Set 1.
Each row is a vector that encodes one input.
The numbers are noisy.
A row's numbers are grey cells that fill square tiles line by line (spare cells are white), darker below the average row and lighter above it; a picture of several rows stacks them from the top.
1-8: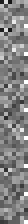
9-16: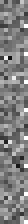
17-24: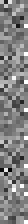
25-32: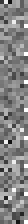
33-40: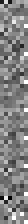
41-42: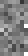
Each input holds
a point on each of two 4-point lines.
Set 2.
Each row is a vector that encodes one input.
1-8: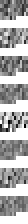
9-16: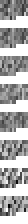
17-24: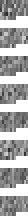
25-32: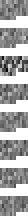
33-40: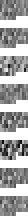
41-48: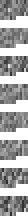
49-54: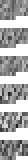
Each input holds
a point on an 11-point circle.
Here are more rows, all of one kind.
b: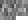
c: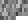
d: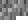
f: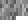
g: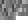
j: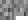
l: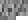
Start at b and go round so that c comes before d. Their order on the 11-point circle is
b, g, j, l, c, d, f.
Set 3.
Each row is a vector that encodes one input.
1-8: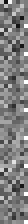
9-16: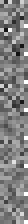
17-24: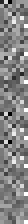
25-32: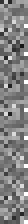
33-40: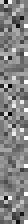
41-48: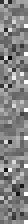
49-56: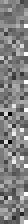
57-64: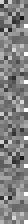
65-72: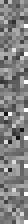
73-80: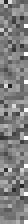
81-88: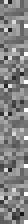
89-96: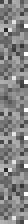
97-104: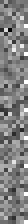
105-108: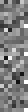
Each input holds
a point on each of two 4-point lines.
